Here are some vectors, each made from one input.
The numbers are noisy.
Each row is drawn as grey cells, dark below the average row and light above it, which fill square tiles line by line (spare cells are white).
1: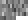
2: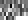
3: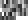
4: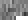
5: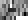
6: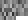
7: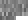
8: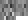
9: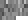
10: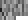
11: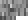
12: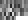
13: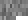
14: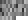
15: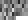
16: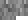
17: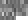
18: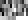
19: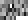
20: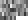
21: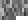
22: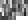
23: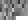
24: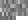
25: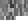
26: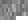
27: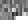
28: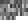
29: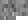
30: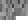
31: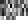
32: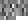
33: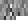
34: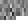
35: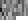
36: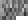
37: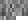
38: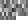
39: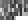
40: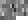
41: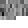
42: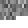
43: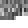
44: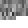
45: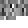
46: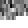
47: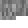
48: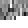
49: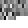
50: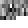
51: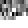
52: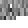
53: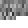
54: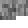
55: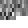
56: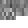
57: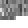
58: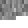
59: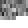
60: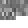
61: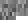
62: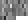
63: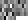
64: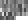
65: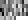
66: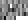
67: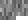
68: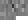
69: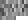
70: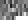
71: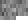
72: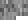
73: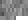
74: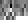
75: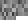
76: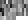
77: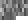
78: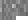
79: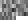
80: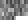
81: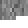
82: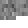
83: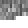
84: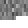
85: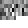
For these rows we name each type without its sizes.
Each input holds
a point on a circle and a true/false value.
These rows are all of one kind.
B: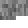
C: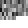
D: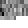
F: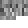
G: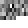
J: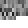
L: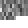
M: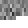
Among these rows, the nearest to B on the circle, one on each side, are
G and M.
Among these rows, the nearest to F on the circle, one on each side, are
C and G.
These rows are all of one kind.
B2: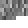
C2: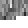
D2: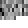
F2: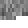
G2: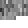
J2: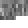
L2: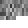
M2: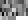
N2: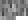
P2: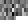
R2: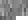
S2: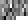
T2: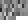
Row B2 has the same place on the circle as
C2, L2 and S2.
